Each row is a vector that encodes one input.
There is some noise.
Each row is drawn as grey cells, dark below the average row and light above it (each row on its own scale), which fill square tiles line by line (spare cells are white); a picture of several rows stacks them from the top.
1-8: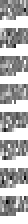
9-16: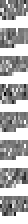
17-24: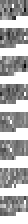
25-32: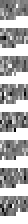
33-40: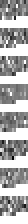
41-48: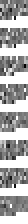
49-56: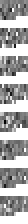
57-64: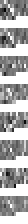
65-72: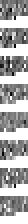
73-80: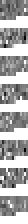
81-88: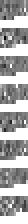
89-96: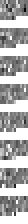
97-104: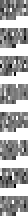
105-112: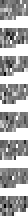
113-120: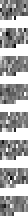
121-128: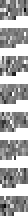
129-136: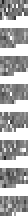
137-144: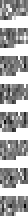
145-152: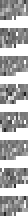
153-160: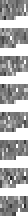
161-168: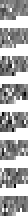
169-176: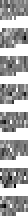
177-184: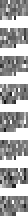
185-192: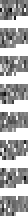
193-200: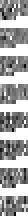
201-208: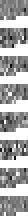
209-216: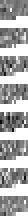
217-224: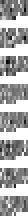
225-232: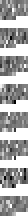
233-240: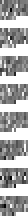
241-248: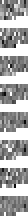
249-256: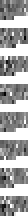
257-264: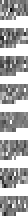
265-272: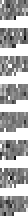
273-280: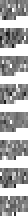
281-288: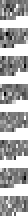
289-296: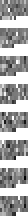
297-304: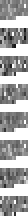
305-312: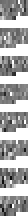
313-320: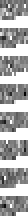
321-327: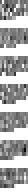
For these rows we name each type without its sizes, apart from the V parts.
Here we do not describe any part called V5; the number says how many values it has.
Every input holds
a label, together with either a point on a line, or a value of V5.
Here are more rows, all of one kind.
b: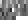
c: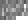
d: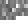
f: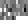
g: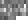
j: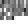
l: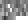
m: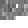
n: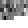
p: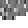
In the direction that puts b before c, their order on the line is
f, d, b, n, m, j, p, g, l, c.
